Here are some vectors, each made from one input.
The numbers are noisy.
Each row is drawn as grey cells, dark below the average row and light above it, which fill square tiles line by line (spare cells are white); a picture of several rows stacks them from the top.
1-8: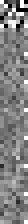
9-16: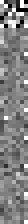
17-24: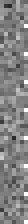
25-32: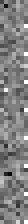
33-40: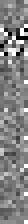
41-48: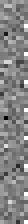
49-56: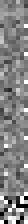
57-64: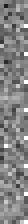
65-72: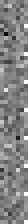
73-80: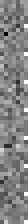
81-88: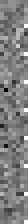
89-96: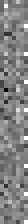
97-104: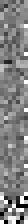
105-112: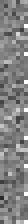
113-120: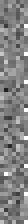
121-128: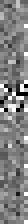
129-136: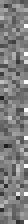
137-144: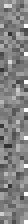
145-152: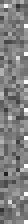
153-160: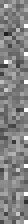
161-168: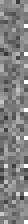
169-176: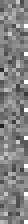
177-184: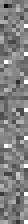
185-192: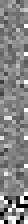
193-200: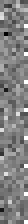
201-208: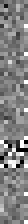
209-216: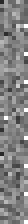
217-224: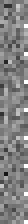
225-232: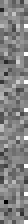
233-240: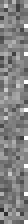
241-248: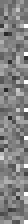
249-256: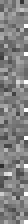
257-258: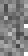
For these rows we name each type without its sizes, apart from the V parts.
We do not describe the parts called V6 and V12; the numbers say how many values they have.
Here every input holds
either a fixed value, or a node of a tree, a true/false value, a value of V6 and a value of V12.
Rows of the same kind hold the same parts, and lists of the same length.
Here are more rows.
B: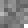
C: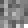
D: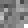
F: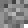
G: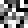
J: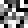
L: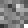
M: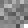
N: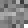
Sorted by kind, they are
B, C, D, F, L, M, N
G, J

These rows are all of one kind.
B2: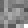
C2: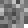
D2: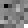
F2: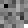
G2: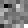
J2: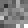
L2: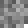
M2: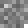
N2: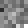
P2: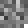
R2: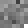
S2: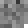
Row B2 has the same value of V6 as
L2, M2 and R2.
